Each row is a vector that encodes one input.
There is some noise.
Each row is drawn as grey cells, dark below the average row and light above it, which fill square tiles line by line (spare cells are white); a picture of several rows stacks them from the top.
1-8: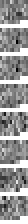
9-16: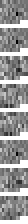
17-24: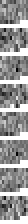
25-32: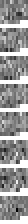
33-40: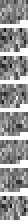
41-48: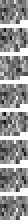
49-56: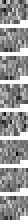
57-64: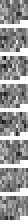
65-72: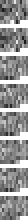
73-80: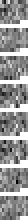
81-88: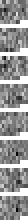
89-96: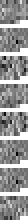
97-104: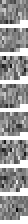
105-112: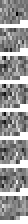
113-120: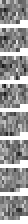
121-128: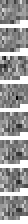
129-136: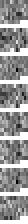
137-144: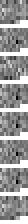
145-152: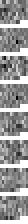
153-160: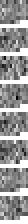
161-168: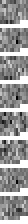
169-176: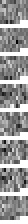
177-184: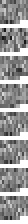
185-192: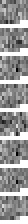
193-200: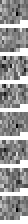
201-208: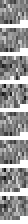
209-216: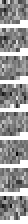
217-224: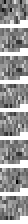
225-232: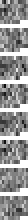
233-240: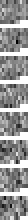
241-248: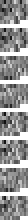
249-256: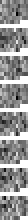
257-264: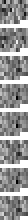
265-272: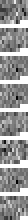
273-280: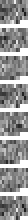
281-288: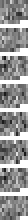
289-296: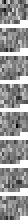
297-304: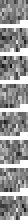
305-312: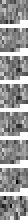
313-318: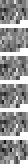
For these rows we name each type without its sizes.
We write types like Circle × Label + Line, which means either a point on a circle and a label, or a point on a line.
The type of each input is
Bool × Bool × Bool + Circle.
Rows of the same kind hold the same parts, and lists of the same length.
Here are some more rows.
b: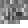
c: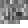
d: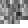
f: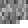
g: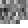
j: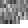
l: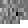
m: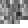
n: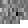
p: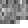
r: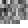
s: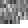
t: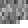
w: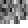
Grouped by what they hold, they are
b, c, d, f, j, l, m, n, p, s, t
g, r, w

